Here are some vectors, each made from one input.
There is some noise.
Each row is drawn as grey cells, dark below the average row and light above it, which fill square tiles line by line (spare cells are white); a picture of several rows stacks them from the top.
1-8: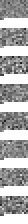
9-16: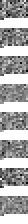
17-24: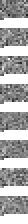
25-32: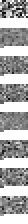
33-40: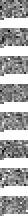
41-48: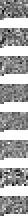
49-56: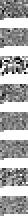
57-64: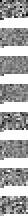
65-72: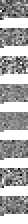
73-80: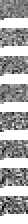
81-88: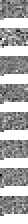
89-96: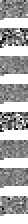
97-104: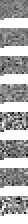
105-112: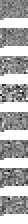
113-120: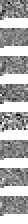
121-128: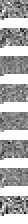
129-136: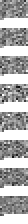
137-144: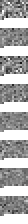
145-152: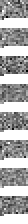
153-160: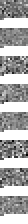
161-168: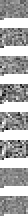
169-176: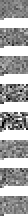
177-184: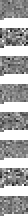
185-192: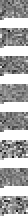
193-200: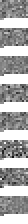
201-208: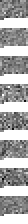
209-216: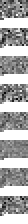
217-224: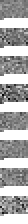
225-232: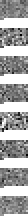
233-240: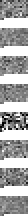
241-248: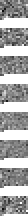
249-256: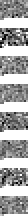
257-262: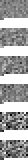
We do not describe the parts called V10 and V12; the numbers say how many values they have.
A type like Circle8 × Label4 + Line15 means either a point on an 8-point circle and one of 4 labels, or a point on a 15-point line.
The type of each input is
((Circle18 + V12) × V10 + Unit) × Line9.
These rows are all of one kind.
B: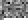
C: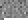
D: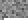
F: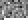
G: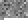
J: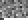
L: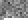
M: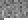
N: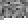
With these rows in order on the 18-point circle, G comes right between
D and F.
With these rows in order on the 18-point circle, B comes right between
J and N.
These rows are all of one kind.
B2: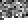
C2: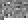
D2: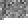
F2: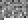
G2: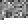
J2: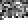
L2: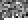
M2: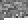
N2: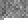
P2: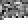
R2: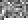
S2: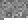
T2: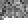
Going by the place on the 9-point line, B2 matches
R2 and S2.
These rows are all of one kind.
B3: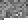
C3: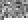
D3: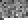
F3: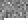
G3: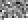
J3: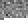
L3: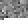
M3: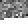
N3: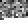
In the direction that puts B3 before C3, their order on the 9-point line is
L3, M3, B3, F3, G3, D3, N3, J3, C3.
